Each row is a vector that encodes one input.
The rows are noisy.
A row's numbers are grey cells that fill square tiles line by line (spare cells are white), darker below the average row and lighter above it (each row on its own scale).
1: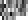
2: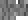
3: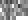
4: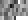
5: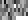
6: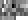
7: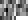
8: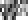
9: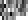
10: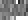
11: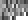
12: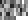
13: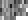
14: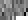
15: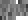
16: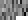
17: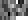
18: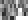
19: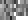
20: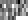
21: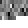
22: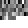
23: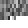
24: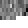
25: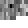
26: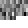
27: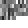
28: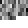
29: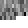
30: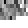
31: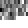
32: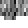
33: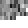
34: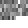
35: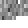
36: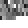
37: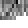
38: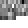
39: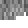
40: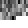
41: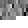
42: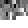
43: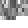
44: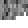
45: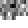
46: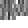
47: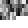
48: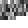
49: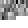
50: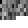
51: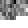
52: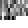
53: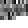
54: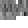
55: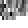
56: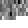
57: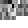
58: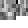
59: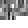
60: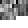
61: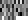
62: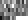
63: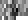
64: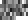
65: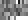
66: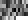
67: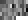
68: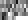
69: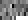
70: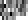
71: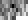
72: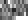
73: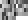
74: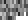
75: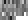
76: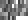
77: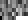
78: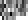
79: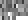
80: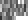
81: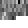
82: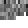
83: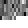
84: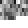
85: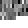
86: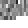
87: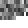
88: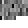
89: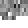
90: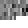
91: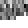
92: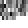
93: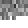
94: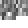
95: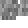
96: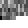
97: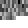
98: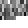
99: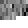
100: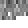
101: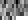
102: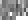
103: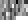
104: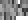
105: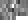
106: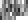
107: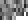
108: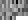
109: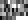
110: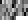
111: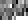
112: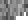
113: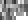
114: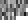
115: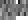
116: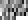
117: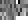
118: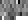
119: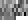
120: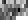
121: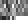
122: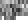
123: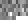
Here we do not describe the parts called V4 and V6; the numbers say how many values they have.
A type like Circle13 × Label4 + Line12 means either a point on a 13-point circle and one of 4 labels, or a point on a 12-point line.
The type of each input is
Bool × Label5 × V4 × V6 + Unit.
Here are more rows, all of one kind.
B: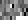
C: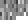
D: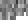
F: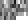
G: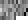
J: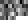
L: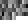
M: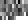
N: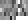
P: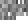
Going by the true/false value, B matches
J, L and M.
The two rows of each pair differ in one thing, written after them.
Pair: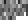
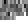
the label
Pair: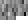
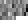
the value of V6
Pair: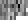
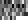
the true/false value
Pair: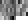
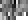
the label
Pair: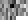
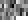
the true/false value
